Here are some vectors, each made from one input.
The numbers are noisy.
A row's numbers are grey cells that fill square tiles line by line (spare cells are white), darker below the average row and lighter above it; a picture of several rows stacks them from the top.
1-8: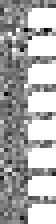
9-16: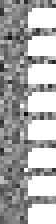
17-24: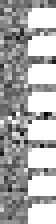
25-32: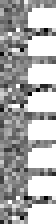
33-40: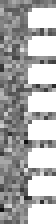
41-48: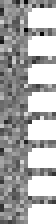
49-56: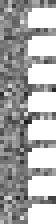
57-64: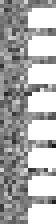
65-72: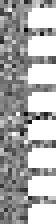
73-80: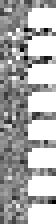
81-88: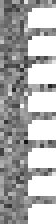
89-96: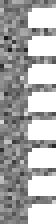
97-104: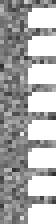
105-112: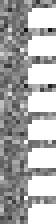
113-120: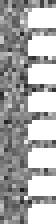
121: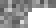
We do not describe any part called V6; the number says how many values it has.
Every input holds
a list of up to two items, each a true/false value and a value of V6.
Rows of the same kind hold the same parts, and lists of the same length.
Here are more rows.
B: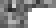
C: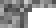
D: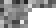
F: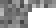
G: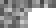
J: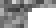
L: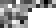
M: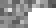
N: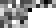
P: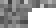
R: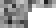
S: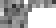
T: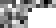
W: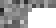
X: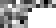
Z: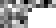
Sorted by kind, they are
B, C, F, J, P, R, S
D, G, M, W
L, N, T, X, Z

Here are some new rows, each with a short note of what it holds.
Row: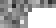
a list of one item
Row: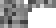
a list of two items
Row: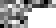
the empty list
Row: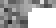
a list of two items
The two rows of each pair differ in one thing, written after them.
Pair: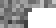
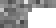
the value of V6 in item 1 of the list
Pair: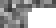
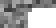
the value of V6 in item 1 of the list
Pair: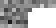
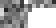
the true/false value in item 2 of the list
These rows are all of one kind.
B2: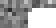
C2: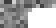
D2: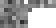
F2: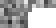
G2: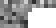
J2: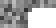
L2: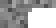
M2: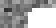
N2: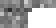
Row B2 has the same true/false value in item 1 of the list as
D2, M2 and N2.
